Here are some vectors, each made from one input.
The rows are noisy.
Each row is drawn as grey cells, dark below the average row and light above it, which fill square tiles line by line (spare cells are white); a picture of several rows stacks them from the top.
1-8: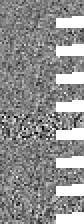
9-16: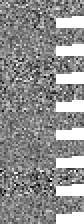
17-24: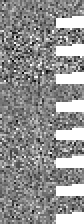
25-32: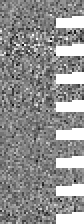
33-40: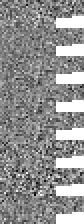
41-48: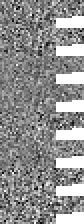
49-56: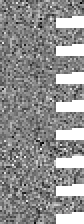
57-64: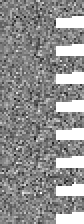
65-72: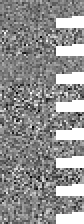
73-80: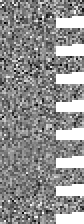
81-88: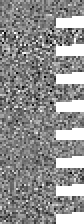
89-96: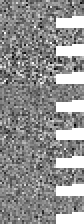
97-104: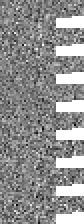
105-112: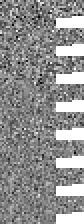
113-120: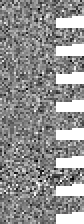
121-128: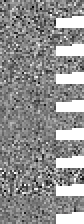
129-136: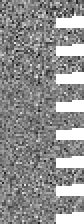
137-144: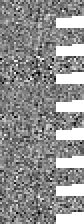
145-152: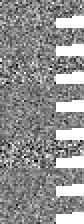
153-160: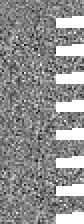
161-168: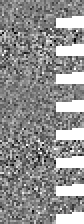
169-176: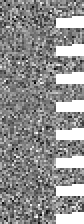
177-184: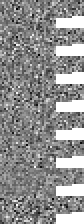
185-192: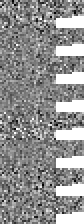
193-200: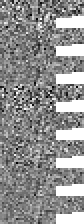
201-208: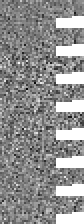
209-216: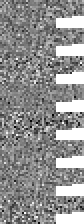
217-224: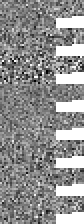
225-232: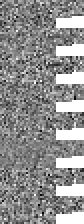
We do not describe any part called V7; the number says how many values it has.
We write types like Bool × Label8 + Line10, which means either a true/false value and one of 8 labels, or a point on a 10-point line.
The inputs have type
(Circle6 + V7) × Line5 + Tree12.
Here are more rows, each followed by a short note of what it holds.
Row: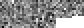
a node of a 12-node tree
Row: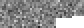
a node of a 12-node tree
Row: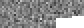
a point on a 6-point circle and a point on a 5-point line
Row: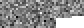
a point on a 5-point line and a value of V7
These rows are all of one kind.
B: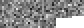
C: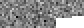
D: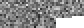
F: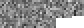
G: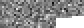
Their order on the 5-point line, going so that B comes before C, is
F, G, B, D, C.
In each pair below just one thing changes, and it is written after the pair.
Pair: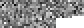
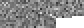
the value of V7
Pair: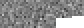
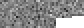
the value of V7
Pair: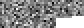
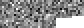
the place on the 5-point line
